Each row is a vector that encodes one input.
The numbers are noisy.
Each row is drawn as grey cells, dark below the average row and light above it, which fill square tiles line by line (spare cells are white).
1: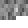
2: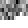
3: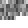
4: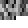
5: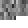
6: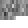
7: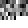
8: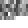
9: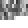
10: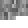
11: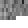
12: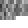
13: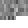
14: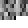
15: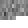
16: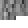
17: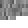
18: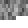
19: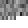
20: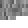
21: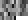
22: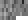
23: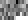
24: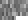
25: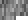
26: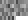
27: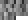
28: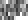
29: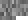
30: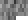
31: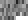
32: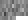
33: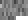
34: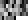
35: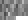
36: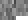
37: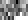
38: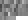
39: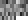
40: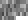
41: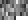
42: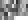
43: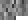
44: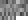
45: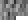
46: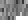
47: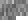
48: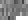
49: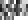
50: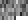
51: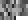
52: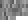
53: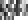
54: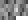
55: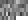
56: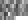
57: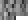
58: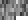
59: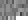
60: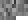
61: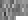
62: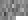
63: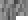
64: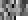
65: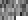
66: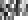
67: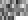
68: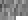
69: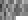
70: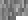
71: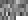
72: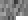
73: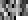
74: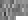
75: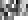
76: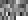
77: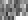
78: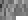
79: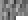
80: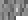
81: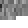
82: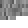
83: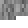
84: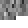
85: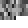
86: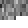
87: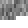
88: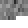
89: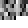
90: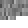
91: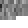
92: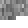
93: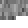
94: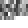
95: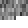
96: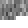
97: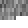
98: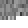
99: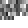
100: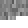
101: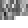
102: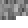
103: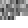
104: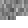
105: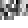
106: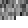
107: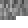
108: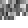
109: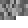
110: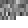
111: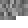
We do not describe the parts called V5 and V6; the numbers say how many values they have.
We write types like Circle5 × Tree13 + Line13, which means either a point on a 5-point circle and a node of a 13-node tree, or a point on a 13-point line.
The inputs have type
Bool × Bool × Bool + (Line4 + V5) × V6.
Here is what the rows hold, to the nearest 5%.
About 45% of them hold three true/false values. The rest hold a value of V6, together with either a point on a 4-point line, or a value of V5.
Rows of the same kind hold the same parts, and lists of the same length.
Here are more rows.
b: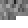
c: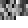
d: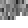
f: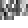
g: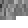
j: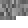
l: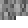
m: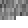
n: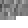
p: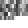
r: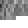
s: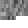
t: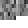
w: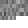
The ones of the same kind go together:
b, d, l, s
c, j, t
f, g, m, n, p, r, w

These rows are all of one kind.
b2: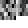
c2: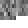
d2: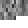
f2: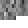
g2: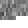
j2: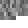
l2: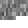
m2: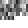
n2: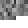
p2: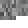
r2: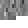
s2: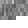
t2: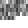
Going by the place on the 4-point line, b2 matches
c2, j2 and r2.
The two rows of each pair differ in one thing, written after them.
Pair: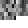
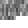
the place on the 4-point line
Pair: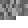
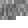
the value of V6
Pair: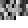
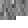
the value of V6
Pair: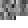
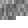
the place on the 4-point line
